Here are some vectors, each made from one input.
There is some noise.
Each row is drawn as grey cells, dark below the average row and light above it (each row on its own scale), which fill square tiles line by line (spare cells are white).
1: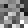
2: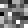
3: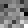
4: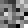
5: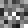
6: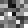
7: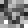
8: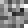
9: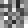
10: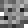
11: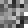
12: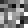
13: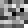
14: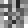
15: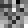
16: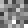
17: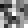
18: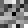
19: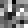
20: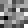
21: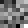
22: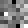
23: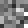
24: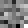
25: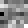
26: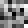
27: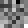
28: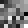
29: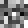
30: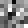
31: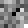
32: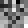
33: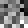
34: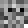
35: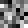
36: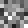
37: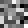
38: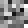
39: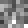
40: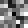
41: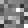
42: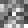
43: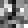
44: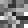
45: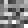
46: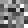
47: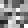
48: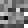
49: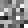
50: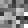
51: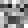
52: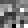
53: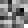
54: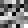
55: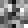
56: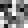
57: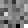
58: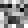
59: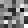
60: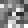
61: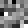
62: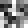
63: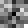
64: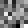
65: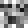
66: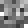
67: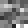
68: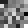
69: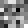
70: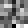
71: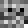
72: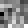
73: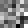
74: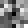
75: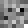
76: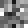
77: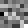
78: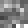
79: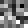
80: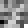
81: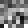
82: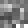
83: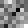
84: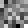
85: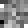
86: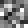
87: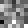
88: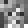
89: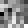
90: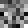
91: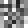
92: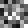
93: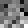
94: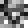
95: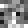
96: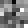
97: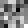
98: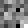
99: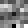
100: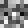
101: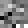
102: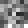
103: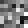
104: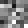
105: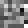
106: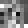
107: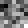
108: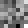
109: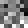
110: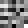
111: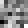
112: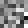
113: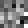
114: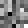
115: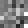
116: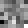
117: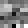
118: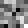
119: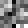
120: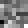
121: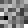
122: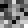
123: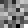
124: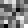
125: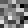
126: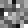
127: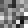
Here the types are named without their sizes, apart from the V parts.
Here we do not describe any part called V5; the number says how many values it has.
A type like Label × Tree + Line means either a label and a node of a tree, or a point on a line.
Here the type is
(Bool × Bool × Bool × Bool + Unit) × V5 + Tree.
